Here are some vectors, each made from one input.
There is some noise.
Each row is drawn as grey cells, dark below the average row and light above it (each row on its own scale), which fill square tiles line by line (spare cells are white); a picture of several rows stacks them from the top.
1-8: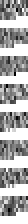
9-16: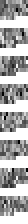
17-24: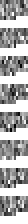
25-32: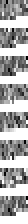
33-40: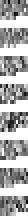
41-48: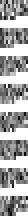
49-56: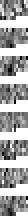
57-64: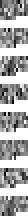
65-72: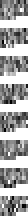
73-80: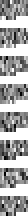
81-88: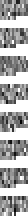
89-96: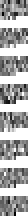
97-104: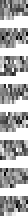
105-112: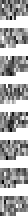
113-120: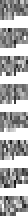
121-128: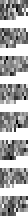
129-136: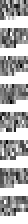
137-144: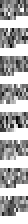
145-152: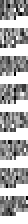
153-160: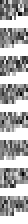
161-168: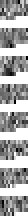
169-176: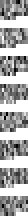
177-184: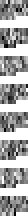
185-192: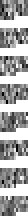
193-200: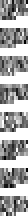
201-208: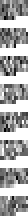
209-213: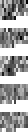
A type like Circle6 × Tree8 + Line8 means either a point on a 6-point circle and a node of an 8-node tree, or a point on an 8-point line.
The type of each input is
Bool × Circle10 + Circle8 × (Label7 + Line7).
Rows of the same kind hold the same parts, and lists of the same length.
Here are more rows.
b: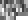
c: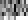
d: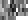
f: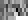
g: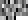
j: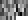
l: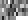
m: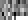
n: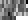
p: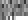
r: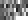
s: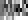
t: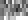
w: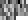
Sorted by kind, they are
b, d, l, n
c, g, j, m, w
f, p, r, s, t

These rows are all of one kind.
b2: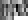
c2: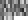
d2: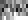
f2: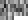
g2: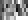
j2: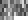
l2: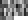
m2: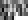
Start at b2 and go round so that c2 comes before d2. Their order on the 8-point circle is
b2, l2, m2, j2, c2, f2, d2, g2.
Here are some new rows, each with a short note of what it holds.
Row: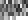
a point on an 8-point circle and a point on a 7-point line
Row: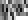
a point on an 8-point circle and a point on a 7-point line
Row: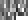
a point on an 8-point circle and one of 7 labels
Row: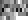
a point on an 8-point circle and a point on a 7-point line
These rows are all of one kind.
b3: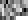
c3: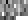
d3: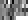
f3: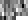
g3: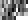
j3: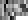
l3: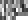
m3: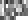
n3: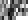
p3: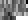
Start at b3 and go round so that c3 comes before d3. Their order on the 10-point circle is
b3, c3, m3, n3, d3, j3, p3, g3, l3, f3.
